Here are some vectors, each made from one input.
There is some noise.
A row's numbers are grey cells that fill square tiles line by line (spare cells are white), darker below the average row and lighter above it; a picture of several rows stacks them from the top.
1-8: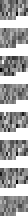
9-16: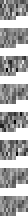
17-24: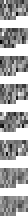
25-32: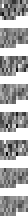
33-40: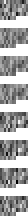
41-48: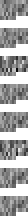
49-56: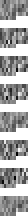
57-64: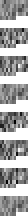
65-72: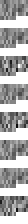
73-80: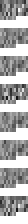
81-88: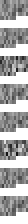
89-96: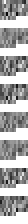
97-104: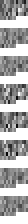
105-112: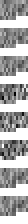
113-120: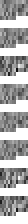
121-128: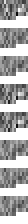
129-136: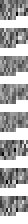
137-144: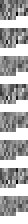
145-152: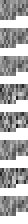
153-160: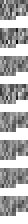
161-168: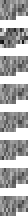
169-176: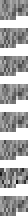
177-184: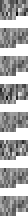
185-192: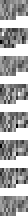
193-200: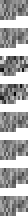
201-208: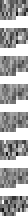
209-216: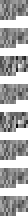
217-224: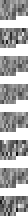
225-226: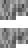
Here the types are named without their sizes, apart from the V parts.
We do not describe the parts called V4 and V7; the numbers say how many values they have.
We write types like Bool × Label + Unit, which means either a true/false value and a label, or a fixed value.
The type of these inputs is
Bool × Bool × Bool × Bool + Label + (Tree + V7) × V4.
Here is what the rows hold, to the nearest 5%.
About 5% of them hold a label. About 55% of them hold four true/false values. The rest hold a value of V4, together with either a node of a tree, or a value of V7.
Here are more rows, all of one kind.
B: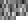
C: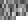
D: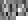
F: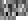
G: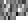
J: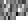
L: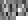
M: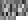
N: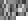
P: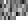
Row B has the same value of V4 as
C and P.
